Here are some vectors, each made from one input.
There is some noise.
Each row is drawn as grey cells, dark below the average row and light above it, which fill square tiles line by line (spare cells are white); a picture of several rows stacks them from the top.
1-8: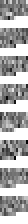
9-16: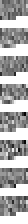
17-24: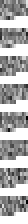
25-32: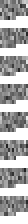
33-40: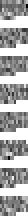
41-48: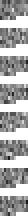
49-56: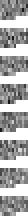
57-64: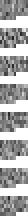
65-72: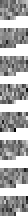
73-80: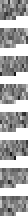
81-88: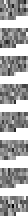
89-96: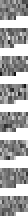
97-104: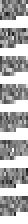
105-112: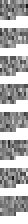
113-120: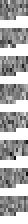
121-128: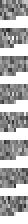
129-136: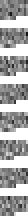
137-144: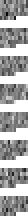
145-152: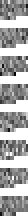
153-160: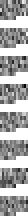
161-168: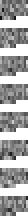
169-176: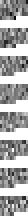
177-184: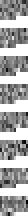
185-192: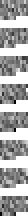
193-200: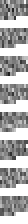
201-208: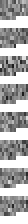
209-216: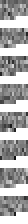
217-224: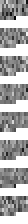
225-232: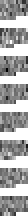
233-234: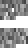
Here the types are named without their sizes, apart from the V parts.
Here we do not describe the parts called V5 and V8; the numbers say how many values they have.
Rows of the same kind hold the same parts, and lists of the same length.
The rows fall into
4 kinds.
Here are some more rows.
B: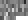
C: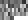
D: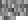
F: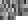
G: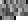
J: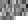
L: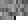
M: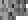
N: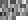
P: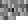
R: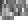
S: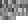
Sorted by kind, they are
B, C, F, M
D, P, S
G, J, L
N, R

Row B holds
a point on a circle, a point on a line and a value of V5.
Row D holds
a value of V8.
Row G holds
a point on a circle and a value of V8.
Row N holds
a point on a line and a value of V5.
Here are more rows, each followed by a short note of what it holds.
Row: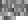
a value of V8
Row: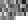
a point on a circle and a value of V8
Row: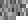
a point on a line and a value of V5
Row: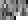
a point on a circle and a value of V8
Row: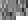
a point on a circle and a value of V8
